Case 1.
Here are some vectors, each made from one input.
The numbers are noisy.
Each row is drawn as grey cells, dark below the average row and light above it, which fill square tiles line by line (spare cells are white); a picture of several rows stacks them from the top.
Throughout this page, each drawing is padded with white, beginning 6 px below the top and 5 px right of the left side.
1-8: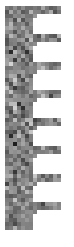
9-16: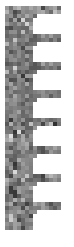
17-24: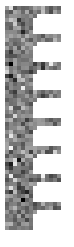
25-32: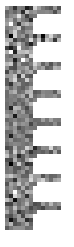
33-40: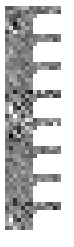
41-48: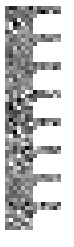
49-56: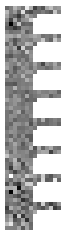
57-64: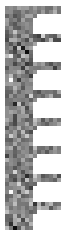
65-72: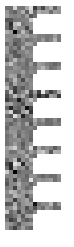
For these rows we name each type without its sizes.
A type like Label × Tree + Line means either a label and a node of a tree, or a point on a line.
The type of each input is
Line.
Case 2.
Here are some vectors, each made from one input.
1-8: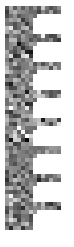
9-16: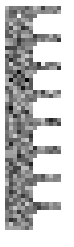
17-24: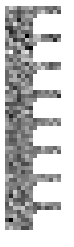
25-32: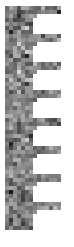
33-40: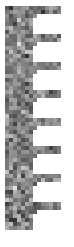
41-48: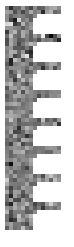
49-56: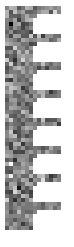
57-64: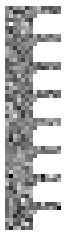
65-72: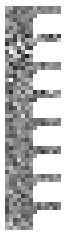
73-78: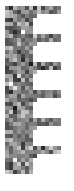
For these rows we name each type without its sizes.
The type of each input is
Circle.
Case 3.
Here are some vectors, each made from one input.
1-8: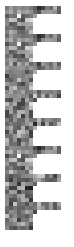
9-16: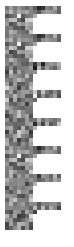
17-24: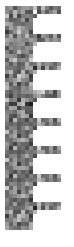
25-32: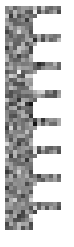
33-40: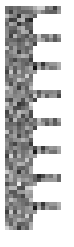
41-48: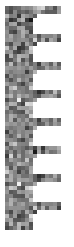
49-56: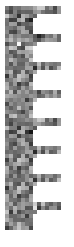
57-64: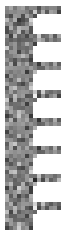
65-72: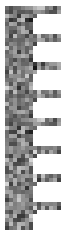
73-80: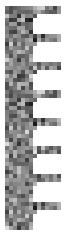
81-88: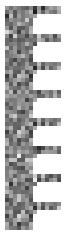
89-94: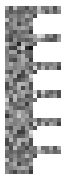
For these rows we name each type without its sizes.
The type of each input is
Bool × Bool × Bool.
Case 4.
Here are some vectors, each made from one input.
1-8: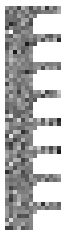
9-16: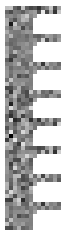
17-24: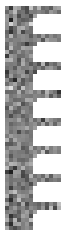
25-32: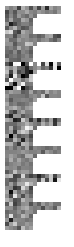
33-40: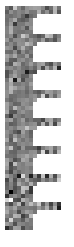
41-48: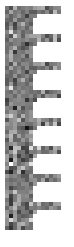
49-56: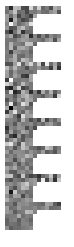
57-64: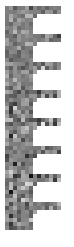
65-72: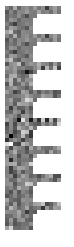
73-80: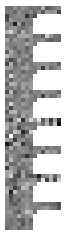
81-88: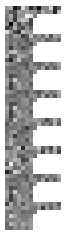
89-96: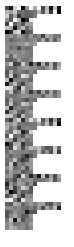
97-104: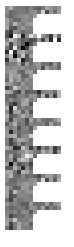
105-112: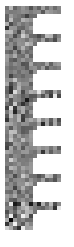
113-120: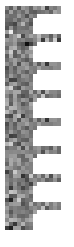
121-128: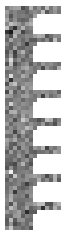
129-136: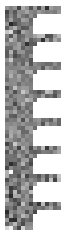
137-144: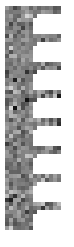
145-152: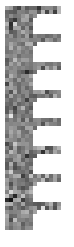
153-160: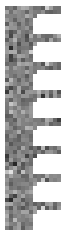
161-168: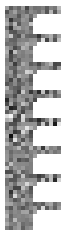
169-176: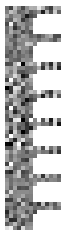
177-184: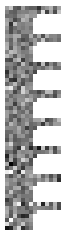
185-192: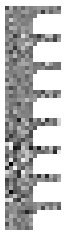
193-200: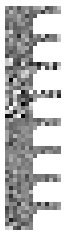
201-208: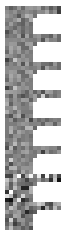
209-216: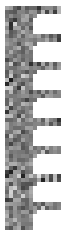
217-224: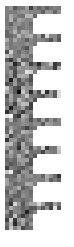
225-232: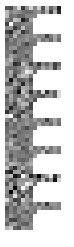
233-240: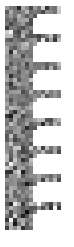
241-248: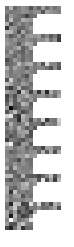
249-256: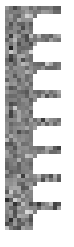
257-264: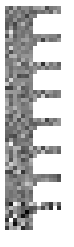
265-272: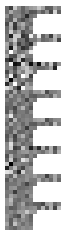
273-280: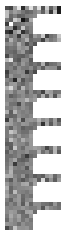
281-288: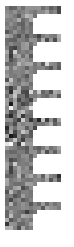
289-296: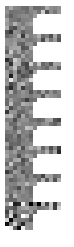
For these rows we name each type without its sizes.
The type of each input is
Line.
